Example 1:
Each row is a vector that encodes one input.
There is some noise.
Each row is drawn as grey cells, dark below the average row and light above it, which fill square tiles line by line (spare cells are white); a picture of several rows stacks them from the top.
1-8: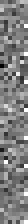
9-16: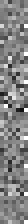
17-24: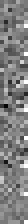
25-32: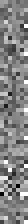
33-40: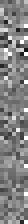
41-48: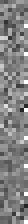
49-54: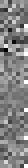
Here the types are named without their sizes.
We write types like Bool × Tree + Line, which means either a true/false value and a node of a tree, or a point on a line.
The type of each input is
Line × (Tree + Unit).
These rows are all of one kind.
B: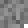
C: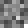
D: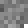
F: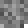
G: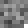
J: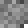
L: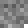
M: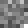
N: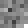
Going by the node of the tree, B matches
C, D and J.
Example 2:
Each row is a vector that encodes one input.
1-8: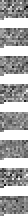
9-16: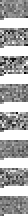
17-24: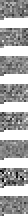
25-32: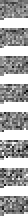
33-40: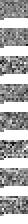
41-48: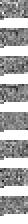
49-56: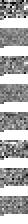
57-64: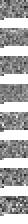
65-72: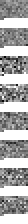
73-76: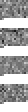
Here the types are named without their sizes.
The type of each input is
Label + Line × Line.
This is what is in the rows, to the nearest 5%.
About 50% of them hold a label. The rest hold a point on each of two lines.
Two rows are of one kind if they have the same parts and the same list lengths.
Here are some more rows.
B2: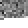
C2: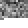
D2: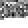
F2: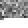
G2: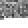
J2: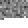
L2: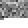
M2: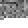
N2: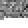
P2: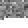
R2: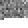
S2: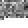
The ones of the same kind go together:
B2, C2, D2, G2, M2, N2
F2, J2, L2, P2, R2, S2

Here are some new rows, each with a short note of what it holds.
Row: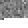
a point on each of two lines
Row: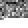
a label
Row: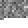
a label
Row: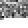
a label
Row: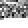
a label
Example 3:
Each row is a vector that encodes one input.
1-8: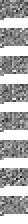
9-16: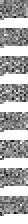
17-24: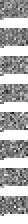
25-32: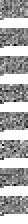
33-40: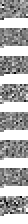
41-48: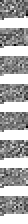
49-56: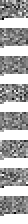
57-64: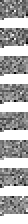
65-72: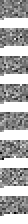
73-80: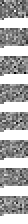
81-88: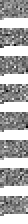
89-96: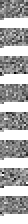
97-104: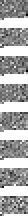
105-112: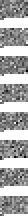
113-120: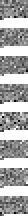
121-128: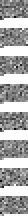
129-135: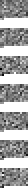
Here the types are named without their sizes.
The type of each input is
Bool × Bool × Bool + Line.
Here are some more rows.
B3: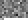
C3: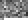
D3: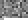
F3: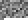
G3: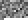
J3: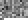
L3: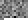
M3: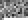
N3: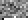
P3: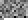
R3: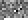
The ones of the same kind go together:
B3, C3, D3, F3, G3, M3, R3
J3, L3, N3, P3

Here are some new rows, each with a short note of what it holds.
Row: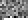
a point on a line
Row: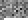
three true/false values
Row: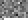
three true/false values
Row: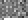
three true/false values
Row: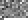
a point on a line
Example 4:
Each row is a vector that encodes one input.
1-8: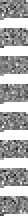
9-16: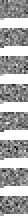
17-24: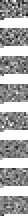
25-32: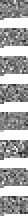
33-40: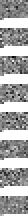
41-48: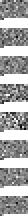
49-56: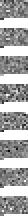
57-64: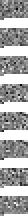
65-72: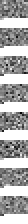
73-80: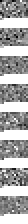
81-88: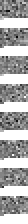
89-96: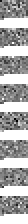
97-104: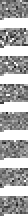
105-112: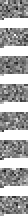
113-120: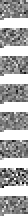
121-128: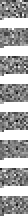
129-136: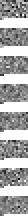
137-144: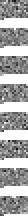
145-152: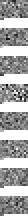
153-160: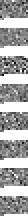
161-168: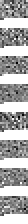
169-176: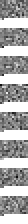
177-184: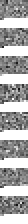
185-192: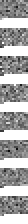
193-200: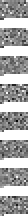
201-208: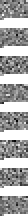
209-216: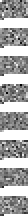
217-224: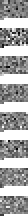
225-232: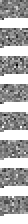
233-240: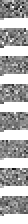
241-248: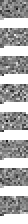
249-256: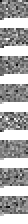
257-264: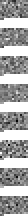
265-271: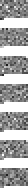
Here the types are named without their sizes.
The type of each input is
Line × Tree.
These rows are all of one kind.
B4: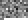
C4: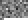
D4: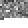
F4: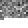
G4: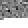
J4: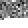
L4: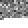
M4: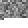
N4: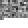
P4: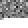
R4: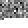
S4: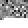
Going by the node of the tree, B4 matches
C4, G4 and S4.
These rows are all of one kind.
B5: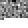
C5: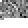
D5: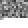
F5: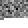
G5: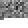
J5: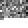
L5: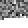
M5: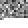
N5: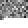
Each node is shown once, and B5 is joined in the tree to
C5.
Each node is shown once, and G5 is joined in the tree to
D5.
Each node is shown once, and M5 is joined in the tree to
D5, F5 and L5.
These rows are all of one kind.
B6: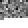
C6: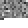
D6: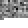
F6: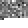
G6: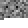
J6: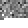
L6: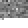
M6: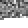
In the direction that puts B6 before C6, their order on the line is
D6, B6, G6, L6, F6, M6, C6, J6.
